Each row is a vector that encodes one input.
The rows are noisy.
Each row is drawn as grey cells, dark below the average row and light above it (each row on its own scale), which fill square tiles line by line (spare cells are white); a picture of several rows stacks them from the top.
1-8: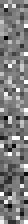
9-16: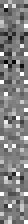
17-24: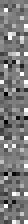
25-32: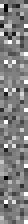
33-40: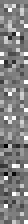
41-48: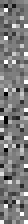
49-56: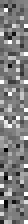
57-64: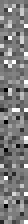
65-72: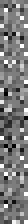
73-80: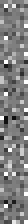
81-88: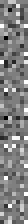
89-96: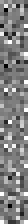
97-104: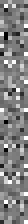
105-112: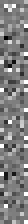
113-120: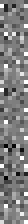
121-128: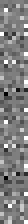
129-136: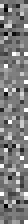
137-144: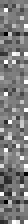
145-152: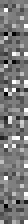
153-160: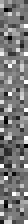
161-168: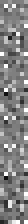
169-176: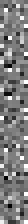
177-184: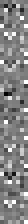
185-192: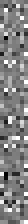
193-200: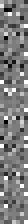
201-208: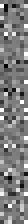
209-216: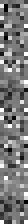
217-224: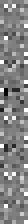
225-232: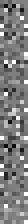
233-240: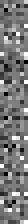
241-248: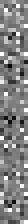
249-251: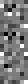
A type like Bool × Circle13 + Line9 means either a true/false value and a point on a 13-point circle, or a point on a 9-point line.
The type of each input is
Line5.
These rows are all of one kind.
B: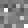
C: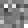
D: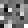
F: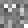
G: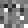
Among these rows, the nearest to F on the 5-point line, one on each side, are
C and D.
